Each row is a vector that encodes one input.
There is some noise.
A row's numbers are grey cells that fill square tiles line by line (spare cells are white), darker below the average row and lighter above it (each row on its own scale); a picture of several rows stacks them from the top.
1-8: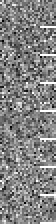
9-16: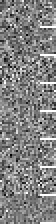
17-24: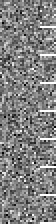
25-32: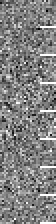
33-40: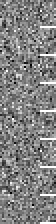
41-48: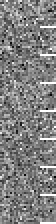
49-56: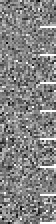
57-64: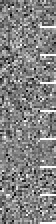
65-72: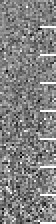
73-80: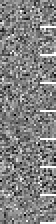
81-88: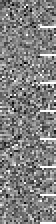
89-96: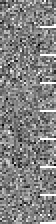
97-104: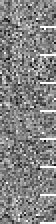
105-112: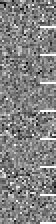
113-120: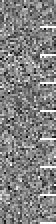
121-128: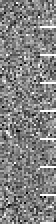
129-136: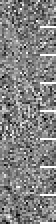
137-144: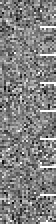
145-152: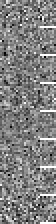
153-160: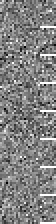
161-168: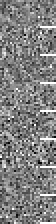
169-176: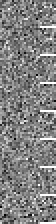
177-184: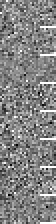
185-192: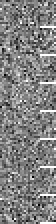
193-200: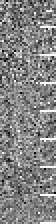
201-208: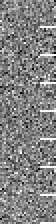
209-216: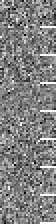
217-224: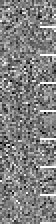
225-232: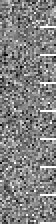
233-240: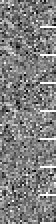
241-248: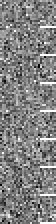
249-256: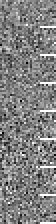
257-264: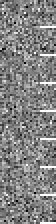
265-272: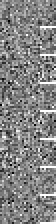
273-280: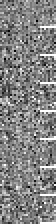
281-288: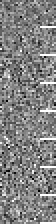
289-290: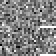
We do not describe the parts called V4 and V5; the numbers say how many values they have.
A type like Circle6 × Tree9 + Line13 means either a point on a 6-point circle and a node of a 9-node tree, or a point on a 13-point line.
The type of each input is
(Label10 + Tree11) × V4 × V5.
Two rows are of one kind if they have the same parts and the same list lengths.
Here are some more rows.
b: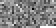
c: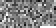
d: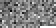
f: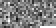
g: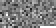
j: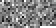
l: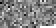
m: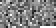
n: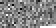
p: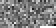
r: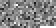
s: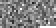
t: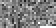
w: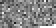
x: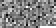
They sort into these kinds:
b, c, f, g, l, n, r, t, x
d, j, m, p, s, w

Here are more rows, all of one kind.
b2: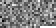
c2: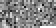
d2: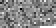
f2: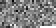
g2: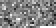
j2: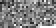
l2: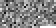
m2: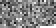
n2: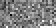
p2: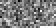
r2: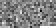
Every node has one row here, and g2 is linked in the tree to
j2.
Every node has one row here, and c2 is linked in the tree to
b2, d2 and r2.
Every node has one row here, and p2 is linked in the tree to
f2, m2 and n2.
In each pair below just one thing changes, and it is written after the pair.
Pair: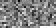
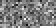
the node of the tree
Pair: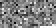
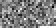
the value of V4
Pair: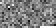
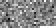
the value of V4
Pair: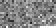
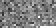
the value of V4
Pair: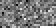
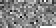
the value of V5
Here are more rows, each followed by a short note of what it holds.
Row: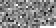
one of 10 labels, a value of V4 and a value of V5
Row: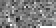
one of 10 labels, a value of V4 and a value of V5
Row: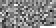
one of 10 labels, a value of V4 and a value of V5
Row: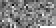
one of 10 labels, a value of V4 and a value of V5
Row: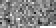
a node of an 11-node tree, a value of V4 and a value of V5
